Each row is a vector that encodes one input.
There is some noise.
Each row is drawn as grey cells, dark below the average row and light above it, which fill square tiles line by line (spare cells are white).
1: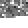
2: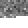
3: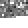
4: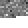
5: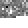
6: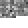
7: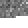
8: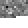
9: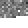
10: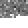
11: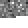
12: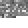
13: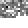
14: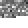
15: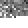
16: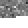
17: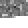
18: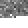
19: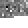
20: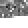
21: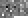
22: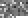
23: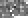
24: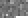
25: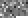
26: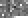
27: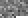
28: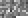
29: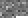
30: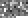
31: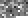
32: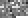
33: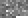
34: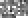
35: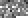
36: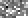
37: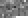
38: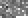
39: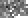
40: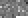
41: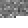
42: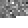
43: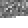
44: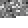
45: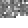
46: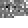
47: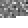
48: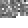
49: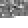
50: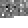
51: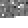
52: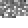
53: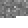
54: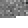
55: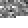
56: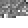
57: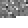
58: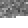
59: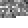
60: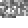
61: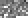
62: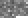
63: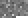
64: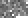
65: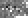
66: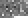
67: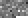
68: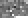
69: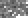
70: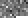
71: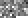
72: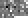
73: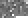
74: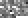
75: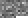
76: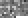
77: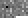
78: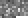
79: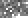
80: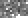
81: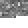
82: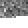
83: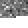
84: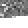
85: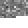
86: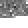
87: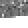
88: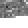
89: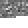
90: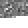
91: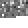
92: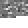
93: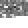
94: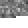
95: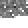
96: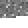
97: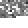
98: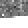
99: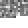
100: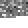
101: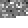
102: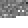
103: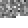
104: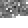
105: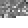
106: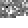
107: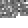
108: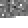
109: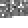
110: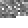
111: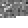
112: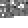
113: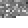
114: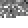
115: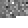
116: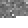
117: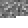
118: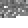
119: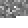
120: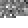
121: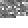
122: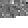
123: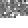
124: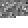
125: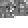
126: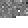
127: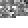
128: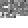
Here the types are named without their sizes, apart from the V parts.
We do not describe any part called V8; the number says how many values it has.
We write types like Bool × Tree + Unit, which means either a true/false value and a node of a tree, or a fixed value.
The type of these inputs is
Bool × V8 + Label.
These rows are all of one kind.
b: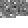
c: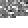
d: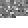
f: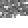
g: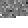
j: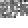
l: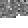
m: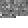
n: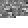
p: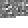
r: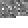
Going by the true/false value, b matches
c, d, l and n.
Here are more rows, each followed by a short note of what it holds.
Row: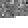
a label
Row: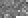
a label
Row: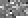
a label
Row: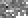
a label
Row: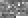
a true/false value and a value of V8
